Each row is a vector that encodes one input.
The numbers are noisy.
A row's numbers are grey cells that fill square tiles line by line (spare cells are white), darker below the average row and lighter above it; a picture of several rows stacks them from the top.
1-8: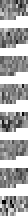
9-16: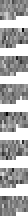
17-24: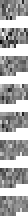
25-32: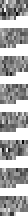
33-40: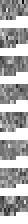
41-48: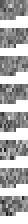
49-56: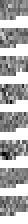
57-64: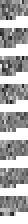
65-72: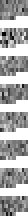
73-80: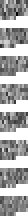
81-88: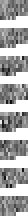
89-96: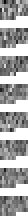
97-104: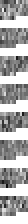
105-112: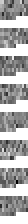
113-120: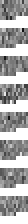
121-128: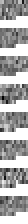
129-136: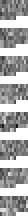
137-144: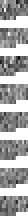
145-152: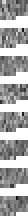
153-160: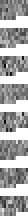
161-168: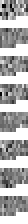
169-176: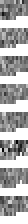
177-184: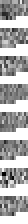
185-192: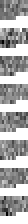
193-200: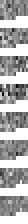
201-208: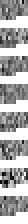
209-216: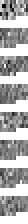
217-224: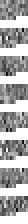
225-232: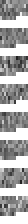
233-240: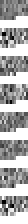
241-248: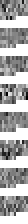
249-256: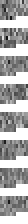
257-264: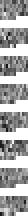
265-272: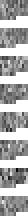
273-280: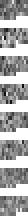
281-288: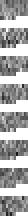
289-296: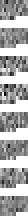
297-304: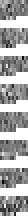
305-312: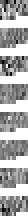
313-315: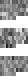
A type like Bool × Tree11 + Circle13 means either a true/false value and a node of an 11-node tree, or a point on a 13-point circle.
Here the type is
List2(Bool × (Label11 + Line7)).
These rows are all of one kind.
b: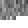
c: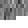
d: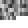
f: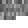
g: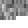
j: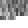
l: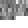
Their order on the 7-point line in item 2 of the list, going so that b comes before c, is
f, b, j, l, d, g, c.
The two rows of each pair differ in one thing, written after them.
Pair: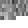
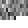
the true/false value in item 2 of the list
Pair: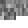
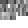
the place on the 7-point line in item 1 of the list
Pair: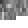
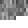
the true/false value in item 1 of the list
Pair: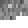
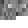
the place on the 7-point line in item 1 of the list
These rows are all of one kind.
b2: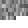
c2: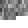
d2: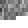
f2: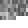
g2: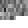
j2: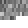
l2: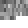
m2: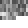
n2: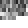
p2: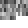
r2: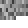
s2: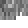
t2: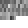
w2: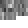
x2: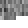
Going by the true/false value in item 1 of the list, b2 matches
f2, m2, n2 and r2.
